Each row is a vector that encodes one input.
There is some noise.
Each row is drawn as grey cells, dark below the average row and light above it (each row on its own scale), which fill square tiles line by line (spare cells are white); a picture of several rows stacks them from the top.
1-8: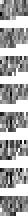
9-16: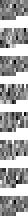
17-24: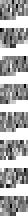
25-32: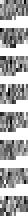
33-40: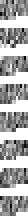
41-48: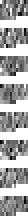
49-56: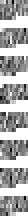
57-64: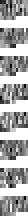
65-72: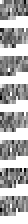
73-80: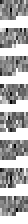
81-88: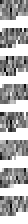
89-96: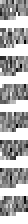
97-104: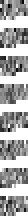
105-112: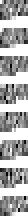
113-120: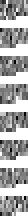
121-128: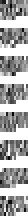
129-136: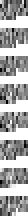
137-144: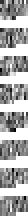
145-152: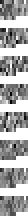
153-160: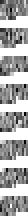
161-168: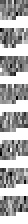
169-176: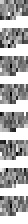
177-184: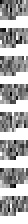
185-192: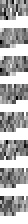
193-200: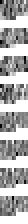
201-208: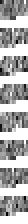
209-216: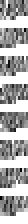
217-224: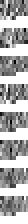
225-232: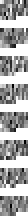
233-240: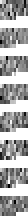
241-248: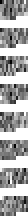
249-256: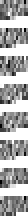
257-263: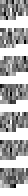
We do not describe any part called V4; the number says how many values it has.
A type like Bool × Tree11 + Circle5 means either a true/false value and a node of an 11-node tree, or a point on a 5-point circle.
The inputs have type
List2(Bool × V4).
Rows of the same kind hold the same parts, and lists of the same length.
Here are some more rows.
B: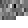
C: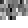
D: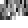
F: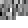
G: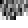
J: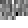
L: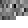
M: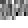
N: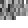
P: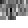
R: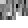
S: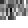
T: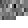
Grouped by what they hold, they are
B, L, T
C, G, J, M, N, P, S
D, F, R

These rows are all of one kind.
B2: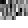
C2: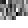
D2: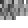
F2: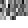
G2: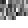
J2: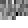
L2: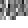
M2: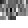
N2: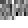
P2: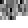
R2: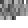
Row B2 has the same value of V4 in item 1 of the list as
C2, G2 and M2.
